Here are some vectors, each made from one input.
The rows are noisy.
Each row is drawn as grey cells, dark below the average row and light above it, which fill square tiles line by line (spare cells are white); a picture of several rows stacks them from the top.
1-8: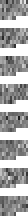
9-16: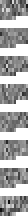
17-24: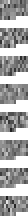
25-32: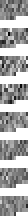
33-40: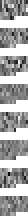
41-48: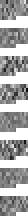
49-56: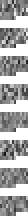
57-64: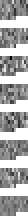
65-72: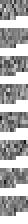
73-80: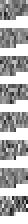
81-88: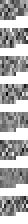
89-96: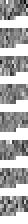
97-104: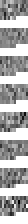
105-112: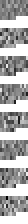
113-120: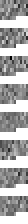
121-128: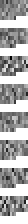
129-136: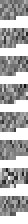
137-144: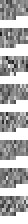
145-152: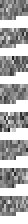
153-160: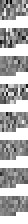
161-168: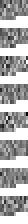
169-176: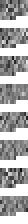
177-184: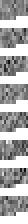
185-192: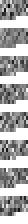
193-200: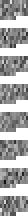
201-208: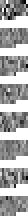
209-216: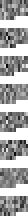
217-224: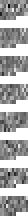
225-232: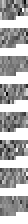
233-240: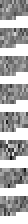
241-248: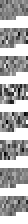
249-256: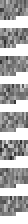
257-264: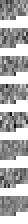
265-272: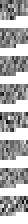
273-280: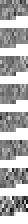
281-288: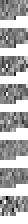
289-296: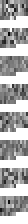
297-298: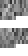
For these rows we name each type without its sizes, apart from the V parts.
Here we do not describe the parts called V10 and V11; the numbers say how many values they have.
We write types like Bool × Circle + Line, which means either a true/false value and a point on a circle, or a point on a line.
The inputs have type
(Bool × V11 + V10) × Line + Label.
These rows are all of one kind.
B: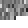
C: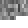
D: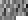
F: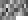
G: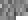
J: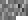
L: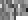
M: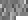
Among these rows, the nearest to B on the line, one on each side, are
C and F.
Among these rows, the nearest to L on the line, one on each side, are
G and J.
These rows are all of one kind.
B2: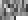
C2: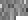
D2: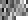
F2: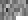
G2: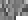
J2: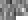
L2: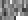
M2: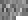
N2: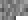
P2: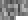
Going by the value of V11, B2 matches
D2, M2 and N2.
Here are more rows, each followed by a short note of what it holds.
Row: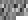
a label
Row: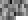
a point on a line, a true/false value and a value of V11
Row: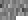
a point on a line and a value of V10
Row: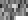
a point on a line and a value of V10
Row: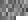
a point on a line and a value of V10
